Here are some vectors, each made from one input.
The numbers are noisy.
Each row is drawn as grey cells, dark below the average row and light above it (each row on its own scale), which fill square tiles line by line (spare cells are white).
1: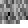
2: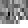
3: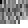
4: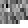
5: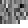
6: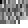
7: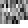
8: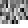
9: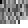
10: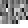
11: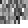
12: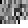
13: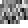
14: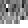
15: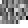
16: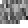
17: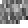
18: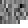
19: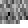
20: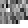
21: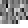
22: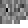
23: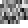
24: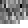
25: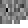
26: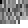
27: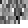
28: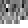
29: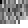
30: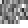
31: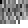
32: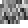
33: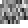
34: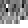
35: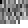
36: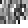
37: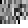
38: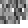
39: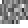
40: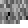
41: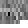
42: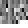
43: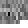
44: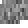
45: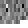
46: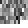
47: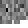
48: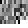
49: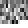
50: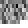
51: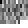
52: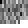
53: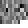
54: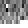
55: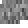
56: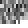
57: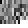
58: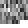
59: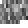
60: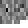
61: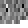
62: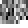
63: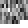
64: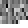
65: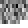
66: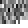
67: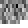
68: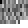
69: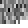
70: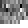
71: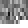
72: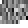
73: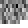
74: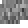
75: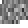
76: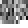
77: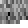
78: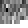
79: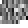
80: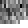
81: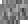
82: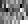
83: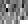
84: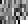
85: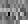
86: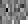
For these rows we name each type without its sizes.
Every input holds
a true/false value, together with either a point on a line, or a node of a tree.
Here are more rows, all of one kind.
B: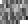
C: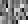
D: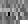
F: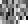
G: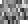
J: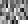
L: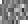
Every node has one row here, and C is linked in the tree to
B and J.
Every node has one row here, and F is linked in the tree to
B and D.
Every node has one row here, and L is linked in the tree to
B and G.
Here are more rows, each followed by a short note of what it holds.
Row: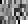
a point on a line and a true/false value
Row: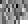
a point on a line and a true/false value
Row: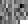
a point on a line and a true/false value
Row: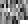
a node of a tree and a true/false value
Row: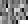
a node of a tree and a true/false value
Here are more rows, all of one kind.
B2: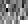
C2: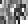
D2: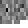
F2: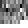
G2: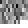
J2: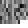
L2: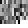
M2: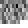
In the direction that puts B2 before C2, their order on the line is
B2, D2, F2, J2, L2, C2, G2, M2.
